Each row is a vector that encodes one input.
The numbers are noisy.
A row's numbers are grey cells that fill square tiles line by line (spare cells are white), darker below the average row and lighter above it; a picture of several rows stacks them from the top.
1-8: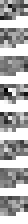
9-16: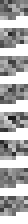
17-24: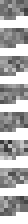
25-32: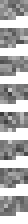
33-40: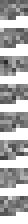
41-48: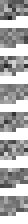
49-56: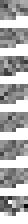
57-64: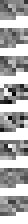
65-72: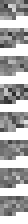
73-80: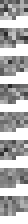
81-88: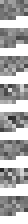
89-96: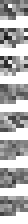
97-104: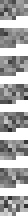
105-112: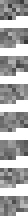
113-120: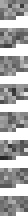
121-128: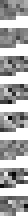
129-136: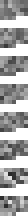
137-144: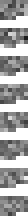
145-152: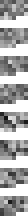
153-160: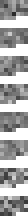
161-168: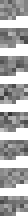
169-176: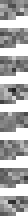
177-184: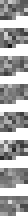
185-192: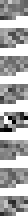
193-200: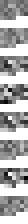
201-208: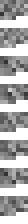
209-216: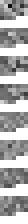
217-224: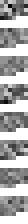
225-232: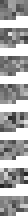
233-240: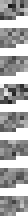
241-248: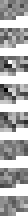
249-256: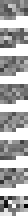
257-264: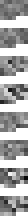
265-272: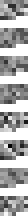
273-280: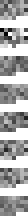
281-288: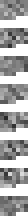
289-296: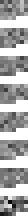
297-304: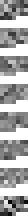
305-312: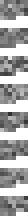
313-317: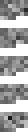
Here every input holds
either a point on a 5-point line, or a point on a 9-point line.
